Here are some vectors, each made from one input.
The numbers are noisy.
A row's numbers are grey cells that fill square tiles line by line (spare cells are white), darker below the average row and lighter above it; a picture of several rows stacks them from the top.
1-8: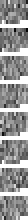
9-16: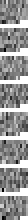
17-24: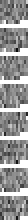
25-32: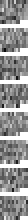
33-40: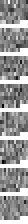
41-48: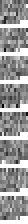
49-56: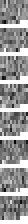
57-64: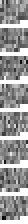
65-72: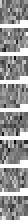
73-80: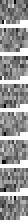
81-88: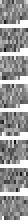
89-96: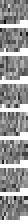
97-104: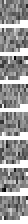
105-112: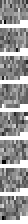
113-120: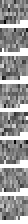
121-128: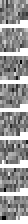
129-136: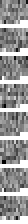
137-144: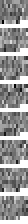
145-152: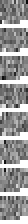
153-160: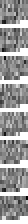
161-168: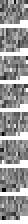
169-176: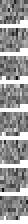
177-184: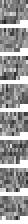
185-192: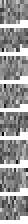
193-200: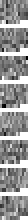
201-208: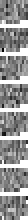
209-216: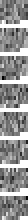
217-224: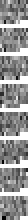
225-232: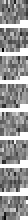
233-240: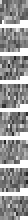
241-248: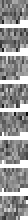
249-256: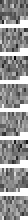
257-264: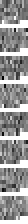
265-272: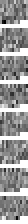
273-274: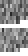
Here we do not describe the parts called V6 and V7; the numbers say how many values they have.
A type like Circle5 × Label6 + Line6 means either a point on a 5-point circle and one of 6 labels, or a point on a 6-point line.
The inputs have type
(Circle14 + V7) × (Line9 + V6).
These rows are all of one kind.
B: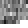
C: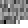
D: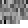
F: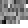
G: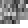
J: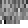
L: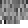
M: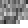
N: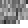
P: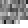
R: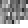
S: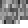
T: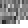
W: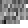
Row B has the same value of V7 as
G, M and N.
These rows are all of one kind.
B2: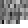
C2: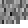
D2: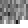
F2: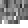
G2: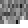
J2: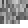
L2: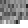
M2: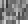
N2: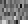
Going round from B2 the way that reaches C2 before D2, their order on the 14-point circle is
B2, C2, J2, M2, F2, N2, L2, D2, G2.
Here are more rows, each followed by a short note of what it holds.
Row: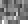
a point on a 14-point circle and a value of V6
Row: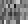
a point on a 14-point circle and a value of V6
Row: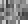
a point on a 14-point circle and a value of V6
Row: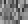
a point on a 14-point circle and a point on a 9-point line
